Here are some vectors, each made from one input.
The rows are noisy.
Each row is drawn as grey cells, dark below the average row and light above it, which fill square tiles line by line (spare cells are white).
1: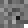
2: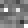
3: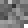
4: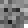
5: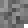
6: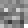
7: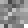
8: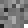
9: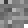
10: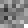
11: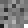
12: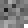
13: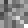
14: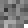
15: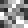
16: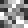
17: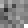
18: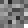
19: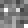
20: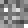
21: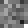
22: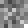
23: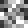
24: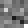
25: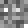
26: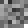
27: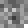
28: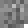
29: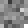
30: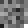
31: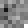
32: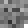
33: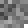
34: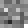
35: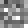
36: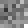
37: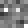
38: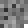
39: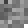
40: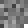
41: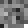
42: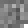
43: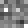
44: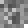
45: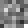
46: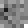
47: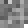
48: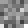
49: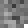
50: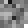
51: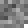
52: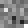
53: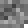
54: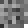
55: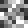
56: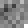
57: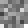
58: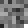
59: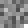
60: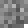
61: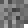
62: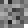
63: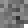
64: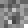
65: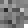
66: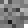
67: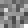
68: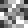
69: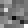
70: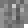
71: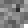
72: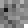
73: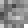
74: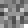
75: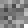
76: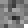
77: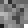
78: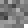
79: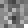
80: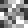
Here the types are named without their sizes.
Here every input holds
either a point on a circle and a label, or a fixed value.
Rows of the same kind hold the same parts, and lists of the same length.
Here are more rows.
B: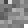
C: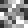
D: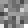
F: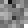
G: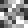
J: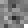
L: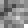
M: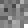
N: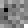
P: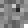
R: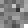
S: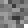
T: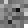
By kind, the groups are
B, D, F, J, L, M, N, P, R, S, T
C, G

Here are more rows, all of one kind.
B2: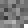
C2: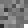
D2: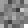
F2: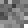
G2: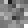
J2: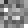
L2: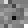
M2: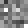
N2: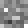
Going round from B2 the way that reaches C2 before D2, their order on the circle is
B2, C2, G2, L2, N2, D2, J2, M2, F2.
